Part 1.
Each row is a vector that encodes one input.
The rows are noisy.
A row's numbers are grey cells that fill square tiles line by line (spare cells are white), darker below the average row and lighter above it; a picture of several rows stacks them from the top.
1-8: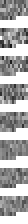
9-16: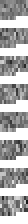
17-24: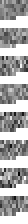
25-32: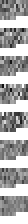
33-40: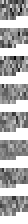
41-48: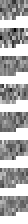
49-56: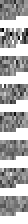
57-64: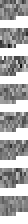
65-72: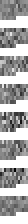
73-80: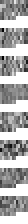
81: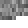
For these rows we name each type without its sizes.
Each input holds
a point on a line.
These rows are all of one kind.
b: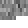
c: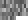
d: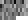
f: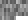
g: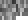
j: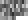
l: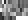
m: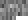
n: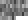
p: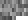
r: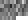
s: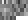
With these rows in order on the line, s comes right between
l and r.
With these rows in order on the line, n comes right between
f and j.
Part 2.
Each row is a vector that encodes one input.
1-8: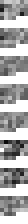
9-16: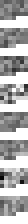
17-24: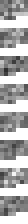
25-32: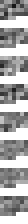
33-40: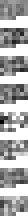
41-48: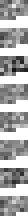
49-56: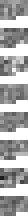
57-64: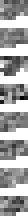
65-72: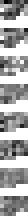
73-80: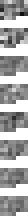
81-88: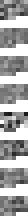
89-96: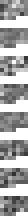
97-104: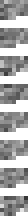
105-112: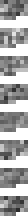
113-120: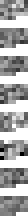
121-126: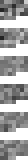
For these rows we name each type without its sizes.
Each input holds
a label.
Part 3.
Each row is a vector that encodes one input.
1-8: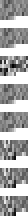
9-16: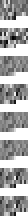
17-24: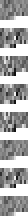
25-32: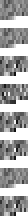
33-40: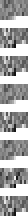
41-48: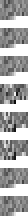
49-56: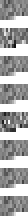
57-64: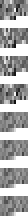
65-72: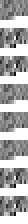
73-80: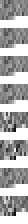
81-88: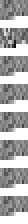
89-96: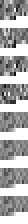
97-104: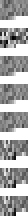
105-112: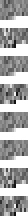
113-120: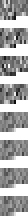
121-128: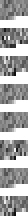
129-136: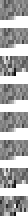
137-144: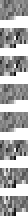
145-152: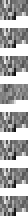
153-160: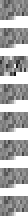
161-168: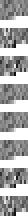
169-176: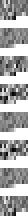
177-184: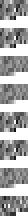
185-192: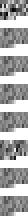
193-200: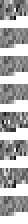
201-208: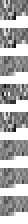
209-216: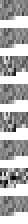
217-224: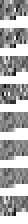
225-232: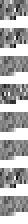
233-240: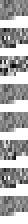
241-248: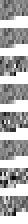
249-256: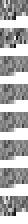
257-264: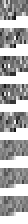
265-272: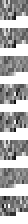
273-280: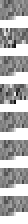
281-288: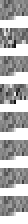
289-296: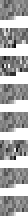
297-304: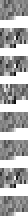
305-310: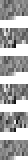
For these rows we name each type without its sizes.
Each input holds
a label.
